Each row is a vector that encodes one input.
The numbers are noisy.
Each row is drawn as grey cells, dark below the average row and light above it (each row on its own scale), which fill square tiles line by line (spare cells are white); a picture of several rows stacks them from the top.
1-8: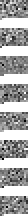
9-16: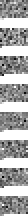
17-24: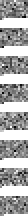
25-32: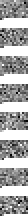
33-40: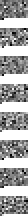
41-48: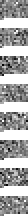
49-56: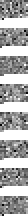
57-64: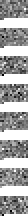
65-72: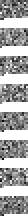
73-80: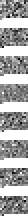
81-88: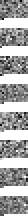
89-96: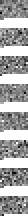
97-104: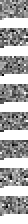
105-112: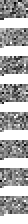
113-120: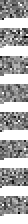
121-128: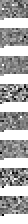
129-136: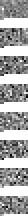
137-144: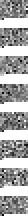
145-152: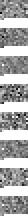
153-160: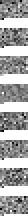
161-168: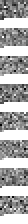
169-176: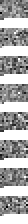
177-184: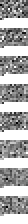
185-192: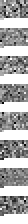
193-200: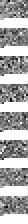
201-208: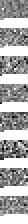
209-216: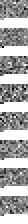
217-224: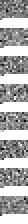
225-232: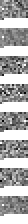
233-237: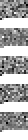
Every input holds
a node of a 17-node tree, together with either a point on a 9-point line, or a node of a 17-node tree.
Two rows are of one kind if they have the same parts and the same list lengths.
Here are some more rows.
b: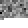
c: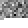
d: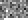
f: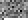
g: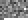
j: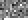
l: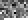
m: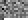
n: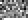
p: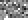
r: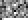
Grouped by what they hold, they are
b, c, d, n, p, r
f, g, j, l, m

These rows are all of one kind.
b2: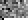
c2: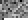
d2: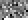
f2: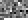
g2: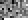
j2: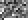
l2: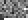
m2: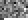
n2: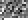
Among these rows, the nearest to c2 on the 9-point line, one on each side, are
j2 and n2.
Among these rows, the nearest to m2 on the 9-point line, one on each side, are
b2 and j2.
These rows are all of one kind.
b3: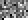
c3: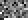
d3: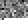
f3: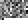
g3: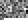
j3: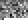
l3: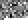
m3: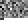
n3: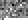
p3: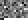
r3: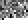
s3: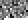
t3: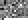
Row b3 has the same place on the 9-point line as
p3 and t3.
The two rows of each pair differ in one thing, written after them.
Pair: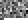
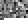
the place on the 9-point line
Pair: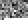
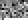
the place on the 9-point line
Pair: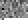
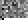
the place on the 9-point line
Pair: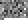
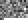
the node of the tree
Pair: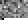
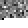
the node of the tree
